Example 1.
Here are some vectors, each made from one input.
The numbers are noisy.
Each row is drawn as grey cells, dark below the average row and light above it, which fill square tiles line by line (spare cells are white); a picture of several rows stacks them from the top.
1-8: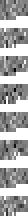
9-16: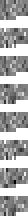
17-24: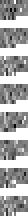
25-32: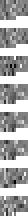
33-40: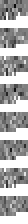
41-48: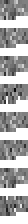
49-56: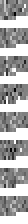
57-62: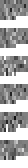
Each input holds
one of 5 labels and a true/false value.
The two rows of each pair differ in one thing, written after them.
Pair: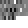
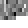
the label
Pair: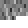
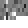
the true/false value
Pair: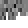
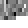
the label
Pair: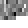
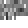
the true/false value
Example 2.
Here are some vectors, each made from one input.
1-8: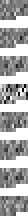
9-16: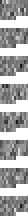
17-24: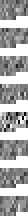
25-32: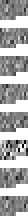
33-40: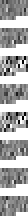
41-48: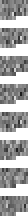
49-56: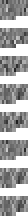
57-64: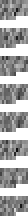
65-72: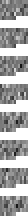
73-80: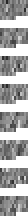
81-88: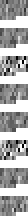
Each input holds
a list of up to two points on a 5-point line.
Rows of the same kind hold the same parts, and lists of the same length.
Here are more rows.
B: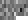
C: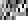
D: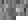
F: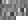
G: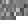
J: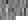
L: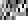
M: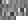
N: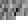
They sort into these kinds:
B, F, G, M
C, L
D, J, N

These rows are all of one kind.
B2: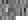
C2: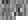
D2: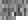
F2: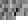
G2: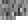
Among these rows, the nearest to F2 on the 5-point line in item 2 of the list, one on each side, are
C2 and D2.
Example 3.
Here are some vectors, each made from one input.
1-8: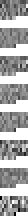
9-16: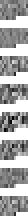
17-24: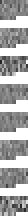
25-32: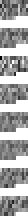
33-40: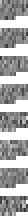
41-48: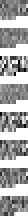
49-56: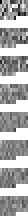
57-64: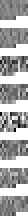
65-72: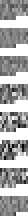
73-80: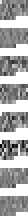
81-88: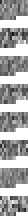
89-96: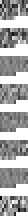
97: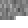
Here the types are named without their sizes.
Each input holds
a true/false value, together with either a fixed value, or a node of a tree.
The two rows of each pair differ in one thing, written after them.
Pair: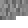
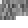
the true/false value
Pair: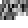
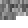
the node of the tree
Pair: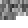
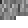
the true/false value
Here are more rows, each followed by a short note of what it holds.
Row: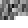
a node of a tree and a true/false value
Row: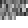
a true/false value
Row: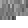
a node of a tree and a true/false value
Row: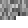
a node of a tree and a true/false value
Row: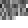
a true/false value
